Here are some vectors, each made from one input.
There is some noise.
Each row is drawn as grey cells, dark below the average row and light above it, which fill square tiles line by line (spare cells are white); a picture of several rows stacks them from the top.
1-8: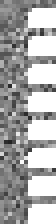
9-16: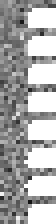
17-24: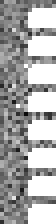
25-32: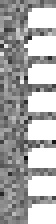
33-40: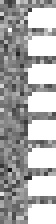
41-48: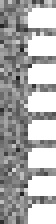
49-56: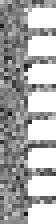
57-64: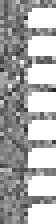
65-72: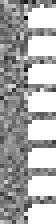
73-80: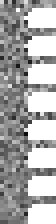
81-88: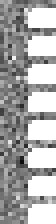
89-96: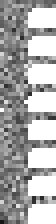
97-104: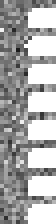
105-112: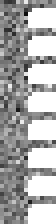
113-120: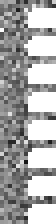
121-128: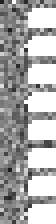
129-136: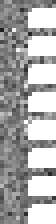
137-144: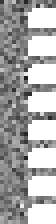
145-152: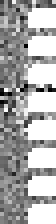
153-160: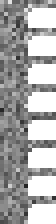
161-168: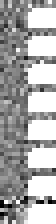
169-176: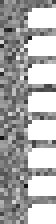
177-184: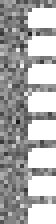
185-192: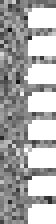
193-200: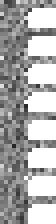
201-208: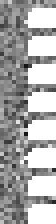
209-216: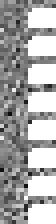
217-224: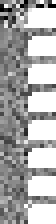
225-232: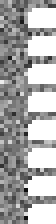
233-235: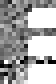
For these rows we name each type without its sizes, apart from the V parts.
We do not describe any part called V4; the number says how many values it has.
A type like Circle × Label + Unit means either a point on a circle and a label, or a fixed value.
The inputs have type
List((Circle + V4) × Line).
